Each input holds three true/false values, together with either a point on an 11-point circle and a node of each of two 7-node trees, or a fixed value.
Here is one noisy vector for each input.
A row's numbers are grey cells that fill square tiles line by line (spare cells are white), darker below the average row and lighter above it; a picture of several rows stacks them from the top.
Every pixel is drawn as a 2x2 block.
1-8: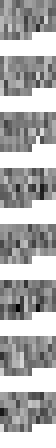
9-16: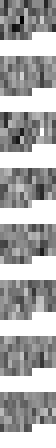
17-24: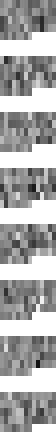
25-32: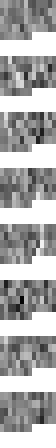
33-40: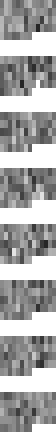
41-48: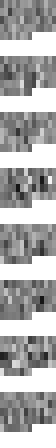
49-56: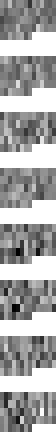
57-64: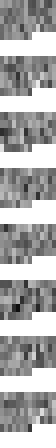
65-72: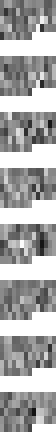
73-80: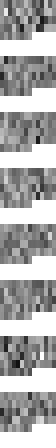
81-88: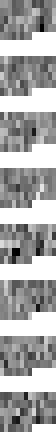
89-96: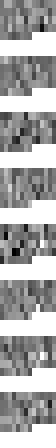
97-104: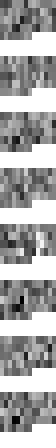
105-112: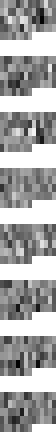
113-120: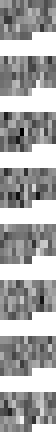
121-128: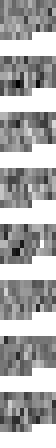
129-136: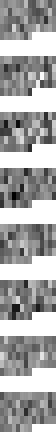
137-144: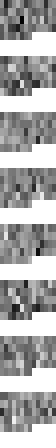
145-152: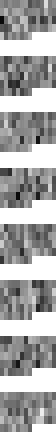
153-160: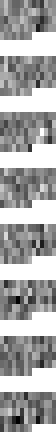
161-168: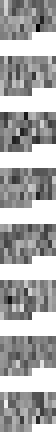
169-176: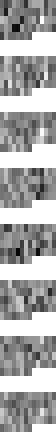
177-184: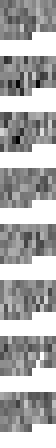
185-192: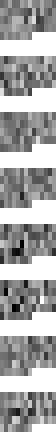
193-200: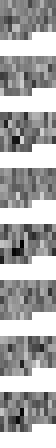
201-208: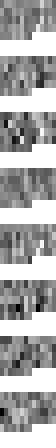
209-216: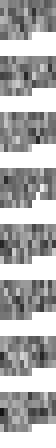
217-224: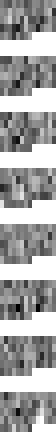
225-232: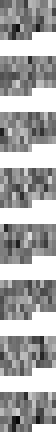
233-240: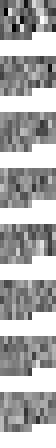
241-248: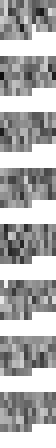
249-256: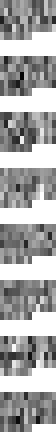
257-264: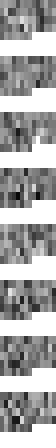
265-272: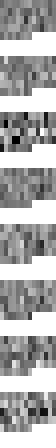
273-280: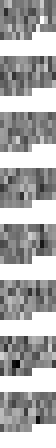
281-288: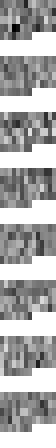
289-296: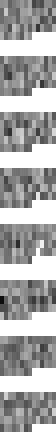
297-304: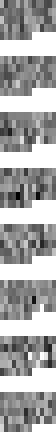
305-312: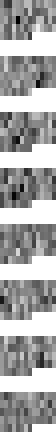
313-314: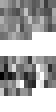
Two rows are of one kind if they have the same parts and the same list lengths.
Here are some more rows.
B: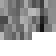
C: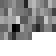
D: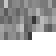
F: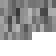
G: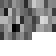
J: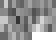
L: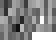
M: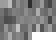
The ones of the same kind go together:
B, D, F, J, M
C, G, L

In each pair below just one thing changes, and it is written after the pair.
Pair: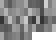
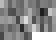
one of the three true/false values
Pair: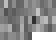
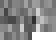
the node of one of the two trees
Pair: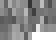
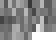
the place on the 11-point circle
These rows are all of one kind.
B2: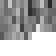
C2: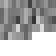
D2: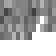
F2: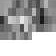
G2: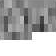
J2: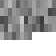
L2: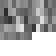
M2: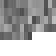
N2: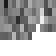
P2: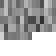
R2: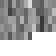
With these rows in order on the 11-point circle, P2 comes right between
C2 and J2.
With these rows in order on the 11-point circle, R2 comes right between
L2 and N2.
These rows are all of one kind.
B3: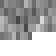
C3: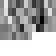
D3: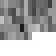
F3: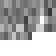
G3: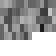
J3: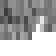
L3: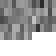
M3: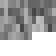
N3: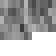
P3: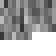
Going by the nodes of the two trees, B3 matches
C3, D3, L3 and N3.
